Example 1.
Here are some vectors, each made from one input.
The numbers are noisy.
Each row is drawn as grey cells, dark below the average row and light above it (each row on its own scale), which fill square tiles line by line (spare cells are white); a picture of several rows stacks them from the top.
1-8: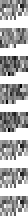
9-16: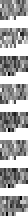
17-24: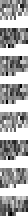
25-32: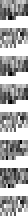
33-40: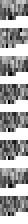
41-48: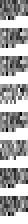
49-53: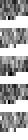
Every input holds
a point on a 5-point line.
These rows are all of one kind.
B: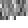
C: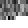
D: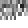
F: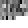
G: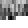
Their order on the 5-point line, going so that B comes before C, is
D, B, F, C, G.
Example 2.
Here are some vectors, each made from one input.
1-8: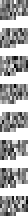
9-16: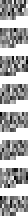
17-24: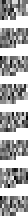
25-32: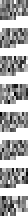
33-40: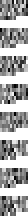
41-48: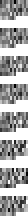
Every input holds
three true/false values.
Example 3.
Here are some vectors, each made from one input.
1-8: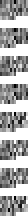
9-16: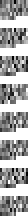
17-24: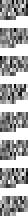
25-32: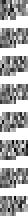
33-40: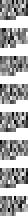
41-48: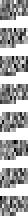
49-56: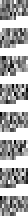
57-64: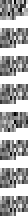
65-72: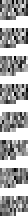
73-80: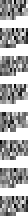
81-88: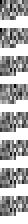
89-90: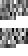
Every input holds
three true/false values.
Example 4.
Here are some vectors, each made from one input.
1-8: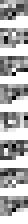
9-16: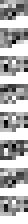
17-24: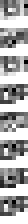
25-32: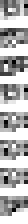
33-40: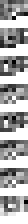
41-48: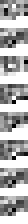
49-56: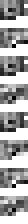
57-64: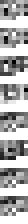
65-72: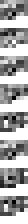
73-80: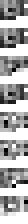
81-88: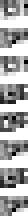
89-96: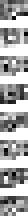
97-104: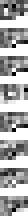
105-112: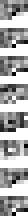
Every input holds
three true/false values.
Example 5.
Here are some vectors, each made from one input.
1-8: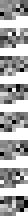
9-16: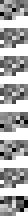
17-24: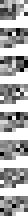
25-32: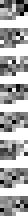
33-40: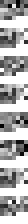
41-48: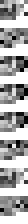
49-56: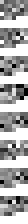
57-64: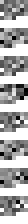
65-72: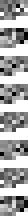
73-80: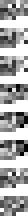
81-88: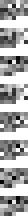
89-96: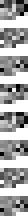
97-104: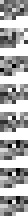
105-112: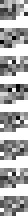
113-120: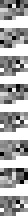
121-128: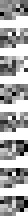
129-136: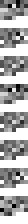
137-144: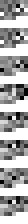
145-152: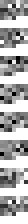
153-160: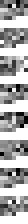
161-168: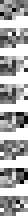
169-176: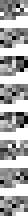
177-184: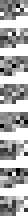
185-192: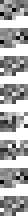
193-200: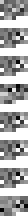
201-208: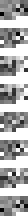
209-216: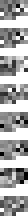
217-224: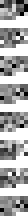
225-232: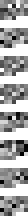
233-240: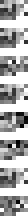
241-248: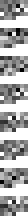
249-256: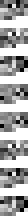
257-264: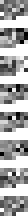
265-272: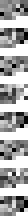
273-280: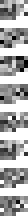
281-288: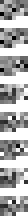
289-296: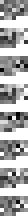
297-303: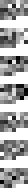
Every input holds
either a fixed value, or three true/false values.
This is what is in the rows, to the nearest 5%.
A few of them hold a fixed value. The rest hold three true/false values.
